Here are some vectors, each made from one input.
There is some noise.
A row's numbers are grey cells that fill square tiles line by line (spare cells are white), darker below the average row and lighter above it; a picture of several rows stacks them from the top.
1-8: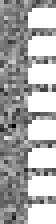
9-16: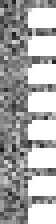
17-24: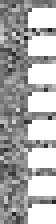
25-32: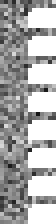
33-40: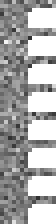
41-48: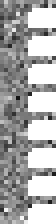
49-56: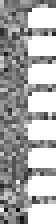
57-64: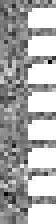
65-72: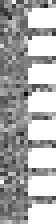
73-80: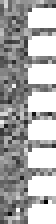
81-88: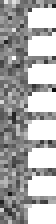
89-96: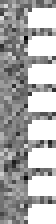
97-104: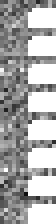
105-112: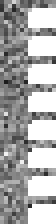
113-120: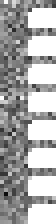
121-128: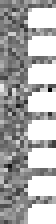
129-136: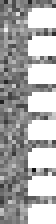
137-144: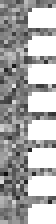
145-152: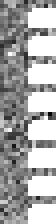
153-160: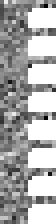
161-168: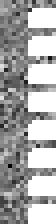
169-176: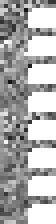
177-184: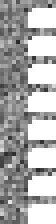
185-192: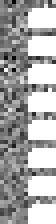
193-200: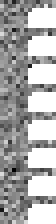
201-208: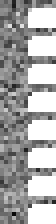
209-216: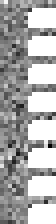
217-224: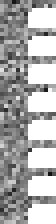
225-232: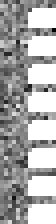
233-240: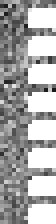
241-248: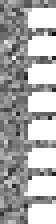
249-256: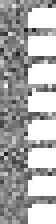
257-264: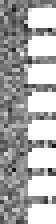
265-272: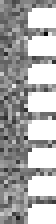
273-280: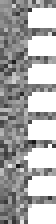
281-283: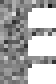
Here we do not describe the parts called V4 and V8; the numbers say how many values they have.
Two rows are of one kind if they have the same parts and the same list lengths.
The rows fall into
3 kinds.
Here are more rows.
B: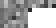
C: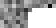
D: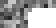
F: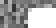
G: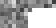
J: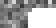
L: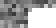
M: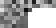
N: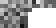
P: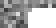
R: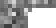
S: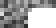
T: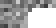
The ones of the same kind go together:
B, M, N, P, T
C, D, G, J, L
F, R, S

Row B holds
a true/false value and a value of V8.
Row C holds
one of 6 labels and a point on a 5-point line.
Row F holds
one of 6 labels and a value of V4.
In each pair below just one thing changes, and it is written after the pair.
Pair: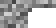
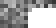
the value of V8
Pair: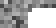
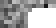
the value of V8
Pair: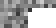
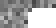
the true/false value
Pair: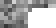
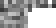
the value of V8
